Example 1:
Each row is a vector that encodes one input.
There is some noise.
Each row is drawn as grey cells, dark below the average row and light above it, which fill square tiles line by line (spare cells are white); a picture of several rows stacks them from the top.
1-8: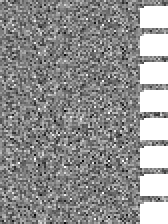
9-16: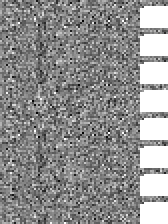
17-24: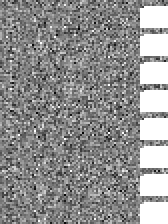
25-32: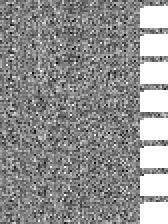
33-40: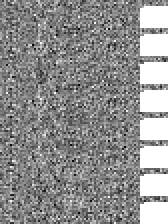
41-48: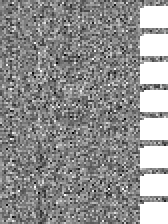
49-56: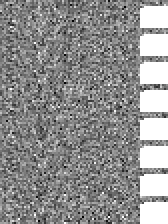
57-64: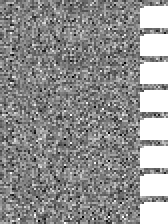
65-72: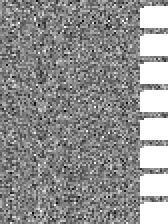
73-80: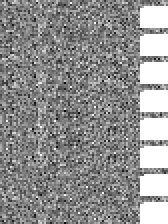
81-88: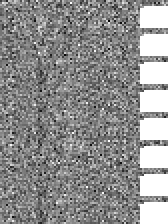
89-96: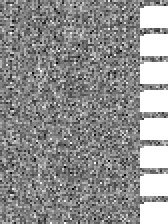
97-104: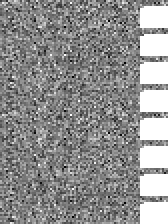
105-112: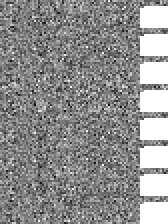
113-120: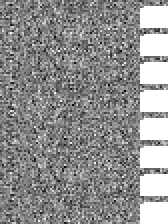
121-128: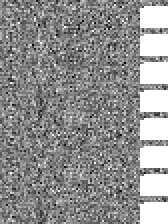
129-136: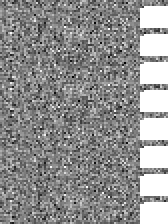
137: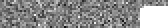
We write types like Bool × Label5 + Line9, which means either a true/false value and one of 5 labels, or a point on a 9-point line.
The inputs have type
Bool × Line7.
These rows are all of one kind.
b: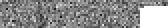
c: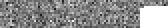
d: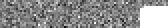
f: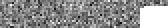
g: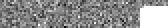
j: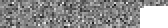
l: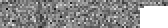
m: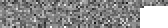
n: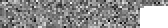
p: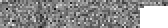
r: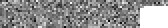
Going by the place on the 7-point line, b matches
j, l and p.
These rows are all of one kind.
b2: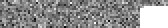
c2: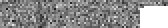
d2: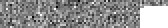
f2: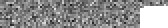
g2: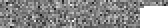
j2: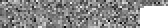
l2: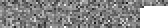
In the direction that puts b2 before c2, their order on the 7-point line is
j2, b2, g2, c2, f2, l2, d2.
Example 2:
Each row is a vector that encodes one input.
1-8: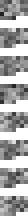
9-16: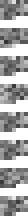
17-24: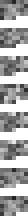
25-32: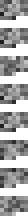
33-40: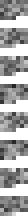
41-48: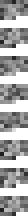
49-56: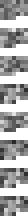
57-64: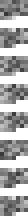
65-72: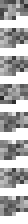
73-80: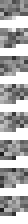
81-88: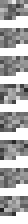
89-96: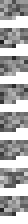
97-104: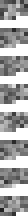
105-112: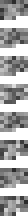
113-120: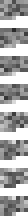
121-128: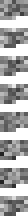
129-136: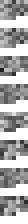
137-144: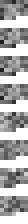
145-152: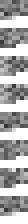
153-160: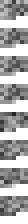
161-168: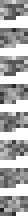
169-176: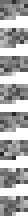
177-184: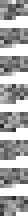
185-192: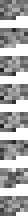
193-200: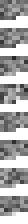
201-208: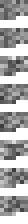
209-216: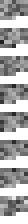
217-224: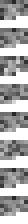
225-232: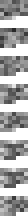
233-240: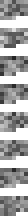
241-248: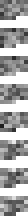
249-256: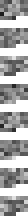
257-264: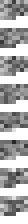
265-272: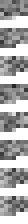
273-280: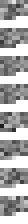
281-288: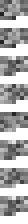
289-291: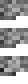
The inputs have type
Bool × Line6.
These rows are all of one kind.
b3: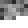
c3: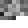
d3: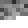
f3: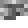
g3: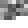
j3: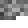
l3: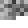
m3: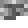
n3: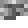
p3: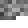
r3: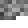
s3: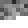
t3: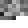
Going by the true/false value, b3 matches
d3, l3 and s3.
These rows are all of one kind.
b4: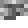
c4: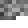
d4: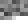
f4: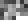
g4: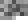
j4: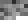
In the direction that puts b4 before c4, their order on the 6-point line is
b4, g4, d4, j4, c4, f4.
